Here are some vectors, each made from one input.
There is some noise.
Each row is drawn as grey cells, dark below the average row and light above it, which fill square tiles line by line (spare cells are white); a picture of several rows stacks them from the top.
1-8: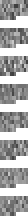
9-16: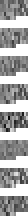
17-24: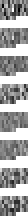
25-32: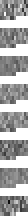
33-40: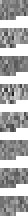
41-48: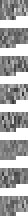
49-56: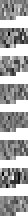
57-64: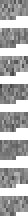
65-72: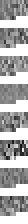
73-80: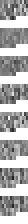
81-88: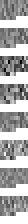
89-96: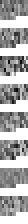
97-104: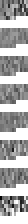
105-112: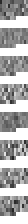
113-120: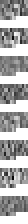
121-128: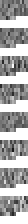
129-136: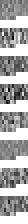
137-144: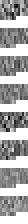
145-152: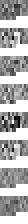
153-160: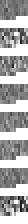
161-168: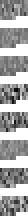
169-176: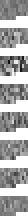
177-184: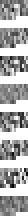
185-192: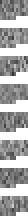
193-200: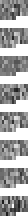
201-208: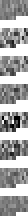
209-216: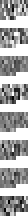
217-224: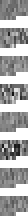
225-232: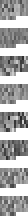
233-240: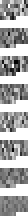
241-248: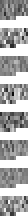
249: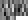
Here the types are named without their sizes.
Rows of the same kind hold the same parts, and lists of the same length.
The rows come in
2 kinds.
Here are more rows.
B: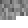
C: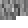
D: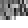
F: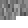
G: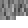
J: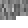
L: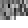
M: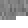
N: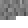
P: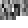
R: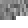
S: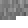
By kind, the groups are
B, C, G, J, M, P, R
D, F, L, N, S

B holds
a point on a circle, a node of a tree and a true/false value.
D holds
a point on a circle and a true/false value.
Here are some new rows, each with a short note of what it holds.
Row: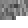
a point on a circle, a node of a tree and a true/false value
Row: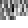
a point on a circle, a node of a tree and a true/false value
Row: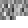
a point on a circle and a true/false value
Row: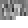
a point on a circle and a true/false value
